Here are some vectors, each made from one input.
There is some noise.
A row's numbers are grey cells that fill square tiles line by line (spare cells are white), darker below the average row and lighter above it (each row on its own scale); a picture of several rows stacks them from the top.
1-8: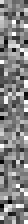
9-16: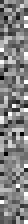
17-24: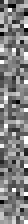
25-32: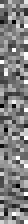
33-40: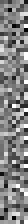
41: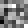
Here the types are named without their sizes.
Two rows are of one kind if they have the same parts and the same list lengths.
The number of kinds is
2.
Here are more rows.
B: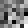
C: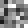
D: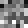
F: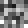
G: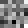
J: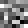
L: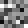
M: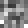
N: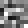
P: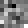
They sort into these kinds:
B, F, G, M, N, P
C, D, J, L

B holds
a point on a line.
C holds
three true/false values.
